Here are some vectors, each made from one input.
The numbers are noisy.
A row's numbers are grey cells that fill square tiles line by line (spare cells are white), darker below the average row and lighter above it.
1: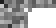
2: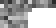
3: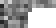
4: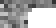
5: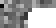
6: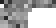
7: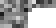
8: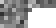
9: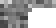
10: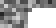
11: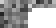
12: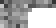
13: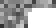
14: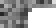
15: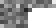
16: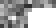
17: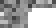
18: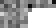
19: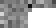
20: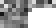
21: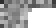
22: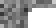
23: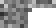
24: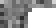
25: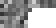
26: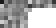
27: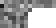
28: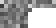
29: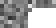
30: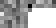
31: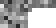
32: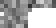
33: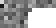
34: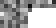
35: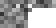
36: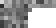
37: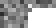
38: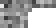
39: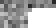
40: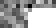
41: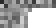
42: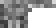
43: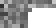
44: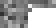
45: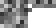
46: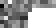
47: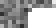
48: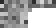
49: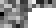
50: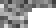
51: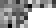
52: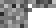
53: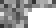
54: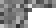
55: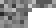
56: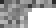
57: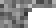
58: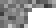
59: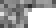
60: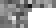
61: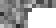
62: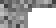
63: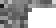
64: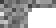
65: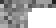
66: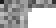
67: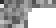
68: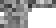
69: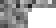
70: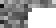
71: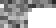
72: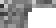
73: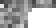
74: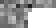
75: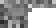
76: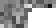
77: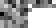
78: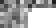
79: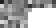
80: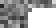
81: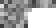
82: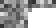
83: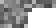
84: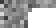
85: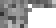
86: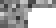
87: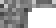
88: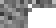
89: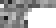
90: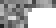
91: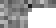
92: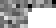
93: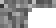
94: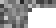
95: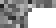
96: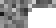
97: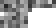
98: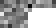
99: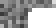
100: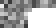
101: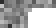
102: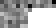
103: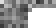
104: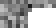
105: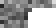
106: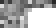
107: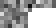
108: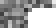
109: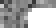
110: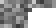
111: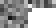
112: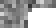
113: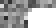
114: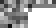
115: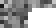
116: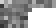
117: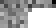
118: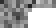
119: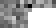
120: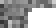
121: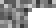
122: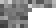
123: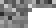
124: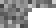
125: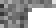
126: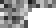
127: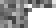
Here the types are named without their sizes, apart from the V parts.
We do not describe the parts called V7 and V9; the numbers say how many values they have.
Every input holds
a true/false value, a value of V7 and a value of V9, together with either a point on a circle, or a fixed value.
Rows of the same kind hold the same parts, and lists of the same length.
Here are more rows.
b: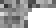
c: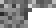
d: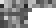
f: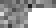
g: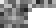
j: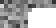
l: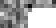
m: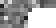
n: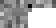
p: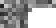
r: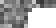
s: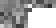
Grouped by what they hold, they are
b, d, p
c, f, g, j, l, m, n, r, s

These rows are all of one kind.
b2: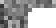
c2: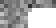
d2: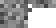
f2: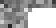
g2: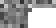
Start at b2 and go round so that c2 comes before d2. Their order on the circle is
b2, c2, f2, g2, d2.
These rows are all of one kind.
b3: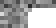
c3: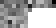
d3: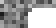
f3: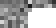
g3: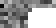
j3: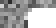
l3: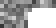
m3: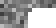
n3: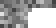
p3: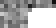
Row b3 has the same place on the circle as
f3 and g3.
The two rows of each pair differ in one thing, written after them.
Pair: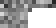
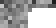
the value of V7
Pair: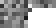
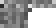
the value of V9
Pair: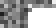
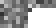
the value of V9
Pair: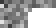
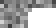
the value of V7
